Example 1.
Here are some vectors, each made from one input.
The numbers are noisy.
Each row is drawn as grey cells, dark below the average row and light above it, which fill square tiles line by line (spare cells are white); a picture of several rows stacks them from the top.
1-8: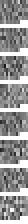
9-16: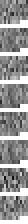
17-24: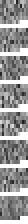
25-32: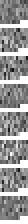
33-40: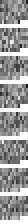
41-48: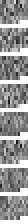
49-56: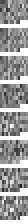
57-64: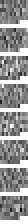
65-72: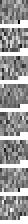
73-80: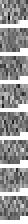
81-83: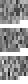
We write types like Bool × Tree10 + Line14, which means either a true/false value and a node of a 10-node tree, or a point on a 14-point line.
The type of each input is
Bool × Bool × Bool + Tree9.
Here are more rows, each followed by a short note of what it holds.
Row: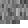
a node of a 9-node tree
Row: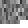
a node of a 9-node tree
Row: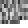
three true/false values
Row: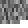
a node of a 9-node tree
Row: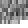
three true/false values
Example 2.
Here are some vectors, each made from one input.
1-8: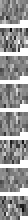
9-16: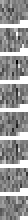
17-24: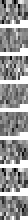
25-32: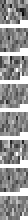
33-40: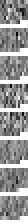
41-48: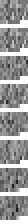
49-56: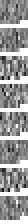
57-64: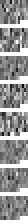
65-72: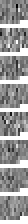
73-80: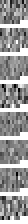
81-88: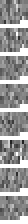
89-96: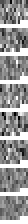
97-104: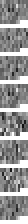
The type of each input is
Bool × Bool × Bool × Bool + Line9.
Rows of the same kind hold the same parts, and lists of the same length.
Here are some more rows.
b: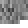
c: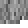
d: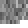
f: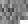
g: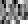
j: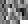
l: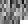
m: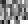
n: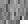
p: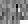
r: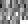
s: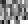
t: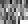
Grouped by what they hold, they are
b, c, d, f, n, p
g, j, l, m, r, s, t

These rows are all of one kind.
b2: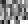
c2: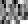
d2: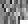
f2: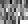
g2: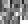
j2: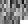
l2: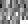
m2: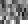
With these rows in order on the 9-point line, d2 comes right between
f2 and j2.
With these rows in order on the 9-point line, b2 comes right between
c2 and m2.
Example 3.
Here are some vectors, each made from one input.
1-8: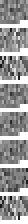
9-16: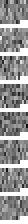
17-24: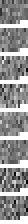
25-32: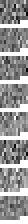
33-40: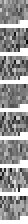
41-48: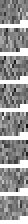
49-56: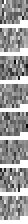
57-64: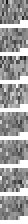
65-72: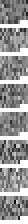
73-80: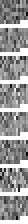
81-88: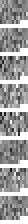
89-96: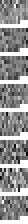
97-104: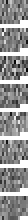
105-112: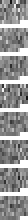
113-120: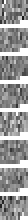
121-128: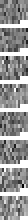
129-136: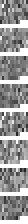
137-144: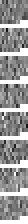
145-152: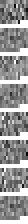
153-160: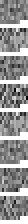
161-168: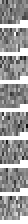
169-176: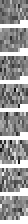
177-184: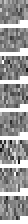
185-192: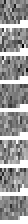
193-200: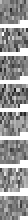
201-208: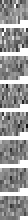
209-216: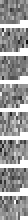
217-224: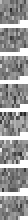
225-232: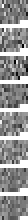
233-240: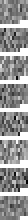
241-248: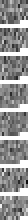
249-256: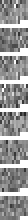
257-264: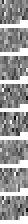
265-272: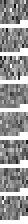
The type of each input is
(Bool × Bool × Bool + Unit) × Line9.
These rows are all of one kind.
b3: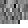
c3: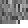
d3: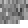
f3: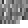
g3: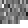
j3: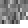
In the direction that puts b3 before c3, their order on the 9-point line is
b3, c3, j3, g3, f3, d3.
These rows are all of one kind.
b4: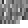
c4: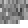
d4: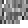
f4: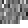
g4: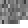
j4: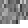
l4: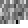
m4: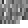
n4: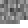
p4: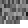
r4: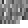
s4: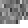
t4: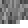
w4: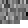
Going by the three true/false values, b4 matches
m4, r4 and t4.
